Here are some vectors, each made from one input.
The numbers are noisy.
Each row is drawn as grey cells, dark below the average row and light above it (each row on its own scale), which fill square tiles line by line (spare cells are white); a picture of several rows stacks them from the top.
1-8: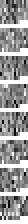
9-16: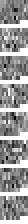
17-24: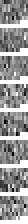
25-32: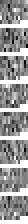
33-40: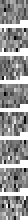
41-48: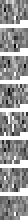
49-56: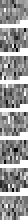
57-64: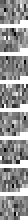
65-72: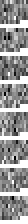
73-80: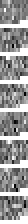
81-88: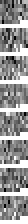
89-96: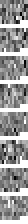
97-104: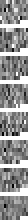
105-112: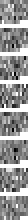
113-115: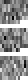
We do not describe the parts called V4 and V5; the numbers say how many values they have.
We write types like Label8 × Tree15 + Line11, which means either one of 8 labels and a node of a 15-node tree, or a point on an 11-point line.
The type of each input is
Circle6 × Circle6 × V4 × V5 + Unit.
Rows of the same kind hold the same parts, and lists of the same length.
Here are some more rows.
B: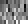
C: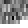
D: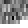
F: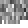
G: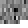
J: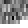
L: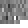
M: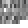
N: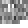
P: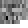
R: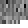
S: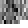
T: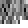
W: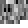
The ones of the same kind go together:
B, F, G, L, M, N, P, R, S, T, W
C, D, J

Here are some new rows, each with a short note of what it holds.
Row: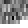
a fixed value
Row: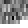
a fixed value
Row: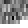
a fixed value
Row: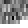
a fixed value
